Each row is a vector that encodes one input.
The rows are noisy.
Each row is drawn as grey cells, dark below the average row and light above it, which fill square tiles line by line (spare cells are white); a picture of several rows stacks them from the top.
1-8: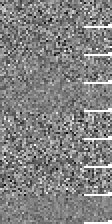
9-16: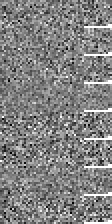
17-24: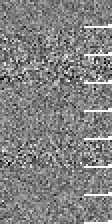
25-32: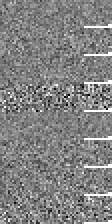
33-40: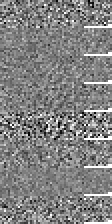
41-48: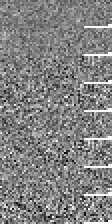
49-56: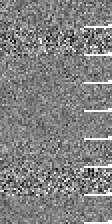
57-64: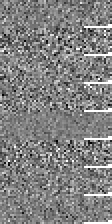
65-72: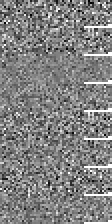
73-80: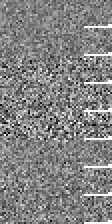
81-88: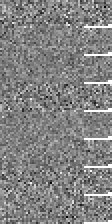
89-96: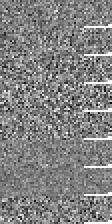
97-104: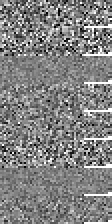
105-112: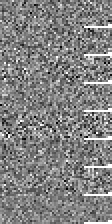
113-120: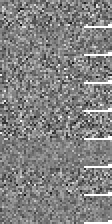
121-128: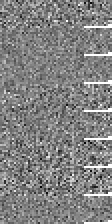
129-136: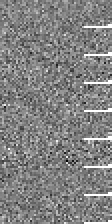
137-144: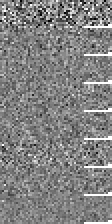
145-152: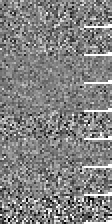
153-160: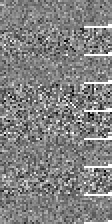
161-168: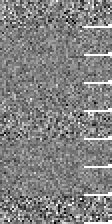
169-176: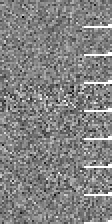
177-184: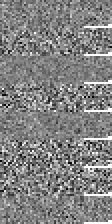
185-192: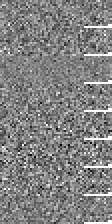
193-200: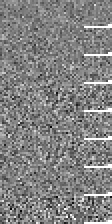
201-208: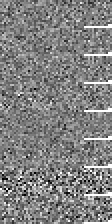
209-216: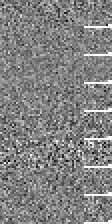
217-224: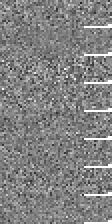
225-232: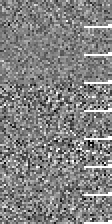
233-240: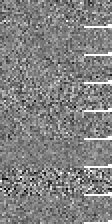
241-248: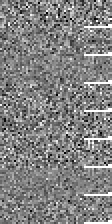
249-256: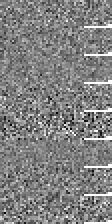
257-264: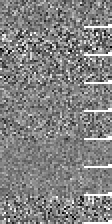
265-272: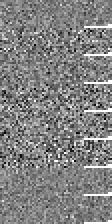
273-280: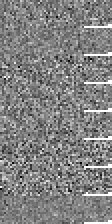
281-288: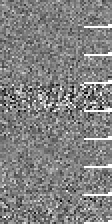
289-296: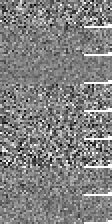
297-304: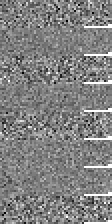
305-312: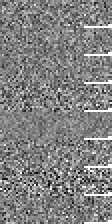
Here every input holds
a point on a 6-point circle and a true/false value, together with either a point on an 8-point line, or a point on a 9-point line.
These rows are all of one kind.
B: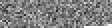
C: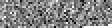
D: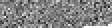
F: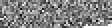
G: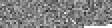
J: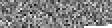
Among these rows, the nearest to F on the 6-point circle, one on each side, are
D and J.
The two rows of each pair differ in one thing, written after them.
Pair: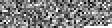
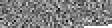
the true/false value
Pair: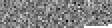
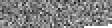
the place on the 6-point circle
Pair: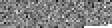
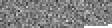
the true/false value
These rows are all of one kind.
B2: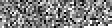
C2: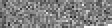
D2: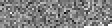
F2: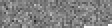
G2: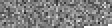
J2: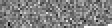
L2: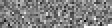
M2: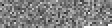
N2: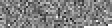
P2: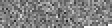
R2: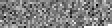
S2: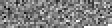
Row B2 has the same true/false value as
D2, F2, J2 and L2.
